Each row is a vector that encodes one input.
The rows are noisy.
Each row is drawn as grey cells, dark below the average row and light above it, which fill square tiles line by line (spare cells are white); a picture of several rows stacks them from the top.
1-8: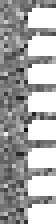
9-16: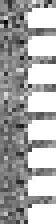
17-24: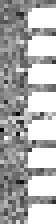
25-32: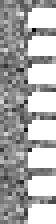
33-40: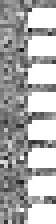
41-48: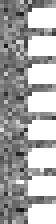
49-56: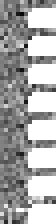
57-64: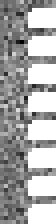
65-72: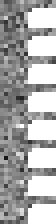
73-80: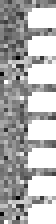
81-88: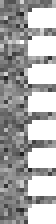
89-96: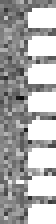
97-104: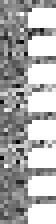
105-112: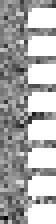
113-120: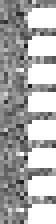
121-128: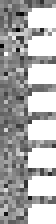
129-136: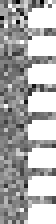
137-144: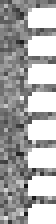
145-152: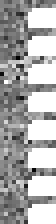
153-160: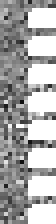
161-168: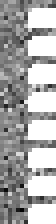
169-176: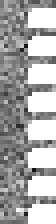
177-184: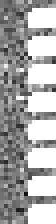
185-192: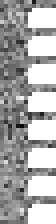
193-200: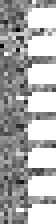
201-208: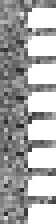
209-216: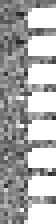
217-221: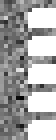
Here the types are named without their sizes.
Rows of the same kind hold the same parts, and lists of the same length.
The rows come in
3 kinds.
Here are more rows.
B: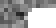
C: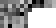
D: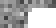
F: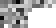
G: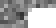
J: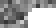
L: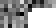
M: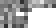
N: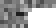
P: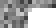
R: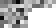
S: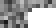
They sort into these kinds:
B, C, G, J, L, N, S
D, M, P
F, R

